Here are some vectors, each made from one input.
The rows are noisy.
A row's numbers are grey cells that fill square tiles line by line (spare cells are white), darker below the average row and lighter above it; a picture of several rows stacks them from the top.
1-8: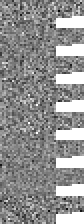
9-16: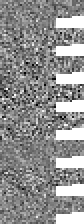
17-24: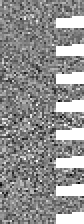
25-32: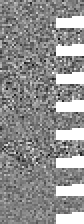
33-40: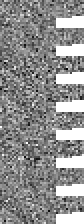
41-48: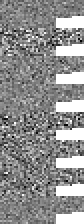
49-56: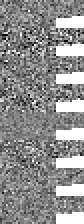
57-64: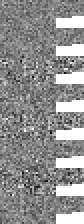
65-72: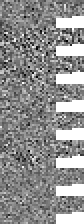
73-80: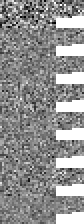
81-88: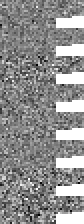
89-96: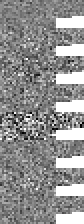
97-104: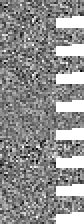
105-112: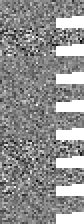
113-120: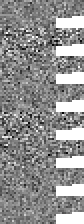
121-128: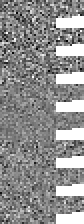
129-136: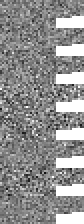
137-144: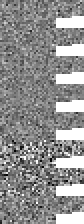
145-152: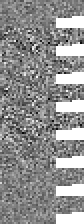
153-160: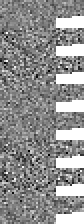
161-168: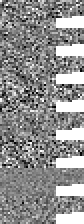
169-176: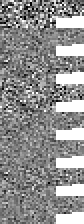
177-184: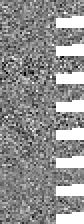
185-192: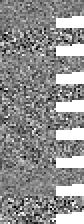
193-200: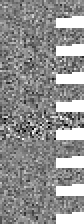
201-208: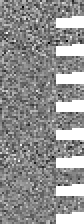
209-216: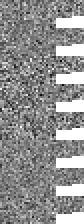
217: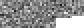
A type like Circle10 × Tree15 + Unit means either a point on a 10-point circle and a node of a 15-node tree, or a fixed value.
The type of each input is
(Bool × Bool × Bool + Tree8) × Tree8 + Label8 × Label8 + Unit.
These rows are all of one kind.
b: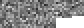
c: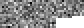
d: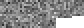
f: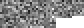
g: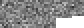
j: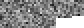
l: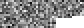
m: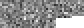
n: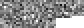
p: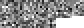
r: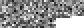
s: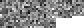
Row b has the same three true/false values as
c, p and r.
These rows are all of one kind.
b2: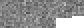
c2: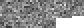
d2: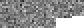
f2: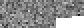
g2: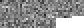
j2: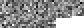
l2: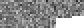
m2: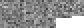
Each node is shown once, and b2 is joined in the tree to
c2 and j2.
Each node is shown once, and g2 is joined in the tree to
f2 and m2.
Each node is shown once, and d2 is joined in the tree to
l2 and m2.
